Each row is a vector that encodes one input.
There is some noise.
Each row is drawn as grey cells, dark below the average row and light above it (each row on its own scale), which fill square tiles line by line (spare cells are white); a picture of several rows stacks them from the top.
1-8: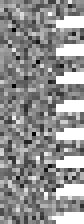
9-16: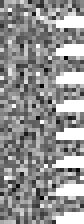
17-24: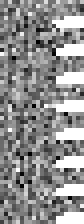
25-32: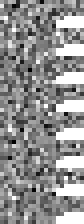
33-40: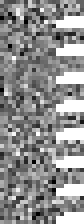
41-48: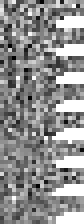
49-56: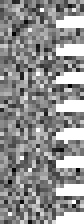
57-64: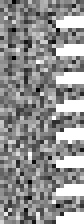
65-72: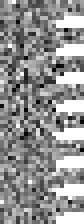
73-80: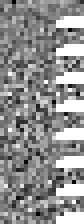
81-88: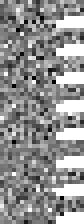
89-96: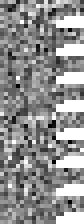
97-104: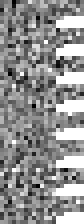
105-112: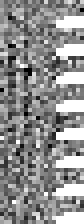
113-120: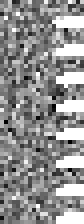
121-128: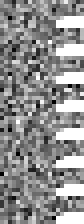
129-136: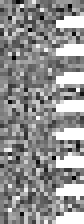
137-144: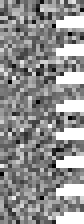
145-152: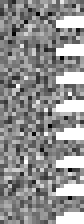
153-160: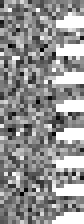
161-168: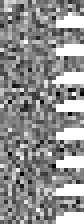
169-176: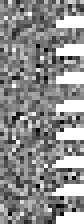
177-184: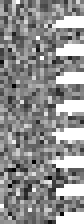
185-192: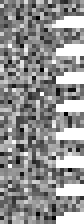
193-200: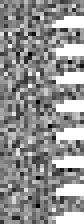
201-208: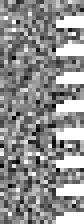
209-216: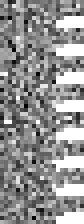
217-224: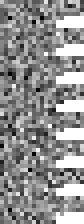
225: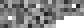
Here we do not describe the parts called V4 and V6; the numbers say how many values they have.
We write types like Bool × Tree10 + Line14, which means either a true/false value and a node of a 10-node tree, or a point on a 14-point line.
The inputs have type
Bool × Circle5 + List2(V4) × V6 + Tree7.
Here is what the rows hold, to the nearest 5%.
About 20% of them hold a point on a 5-point circle and a true/false value. About 20% of them hold a node of a 7-node tree. The rest hold a value of V6, together with a list of up to two values of V4.
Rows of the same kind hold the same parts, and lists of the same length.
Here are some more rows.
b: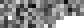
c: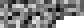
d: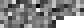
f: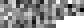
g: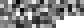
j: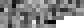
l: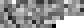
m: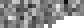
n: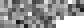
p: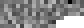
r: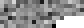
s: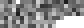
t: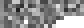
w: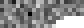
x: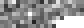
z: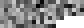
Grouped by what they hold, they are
b, m, s, t, w
c, d, f, g, j, z
l, x
n, r
p

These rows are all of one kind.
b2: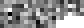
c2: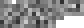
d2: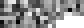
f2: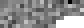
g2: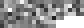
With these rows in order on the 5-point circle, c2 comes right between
d2 and f2.
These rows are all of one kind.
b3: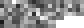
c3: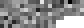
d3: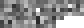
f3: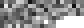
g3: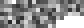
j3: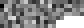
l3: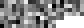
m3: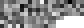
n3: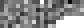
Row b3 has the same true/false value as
d3, f3 and g3.
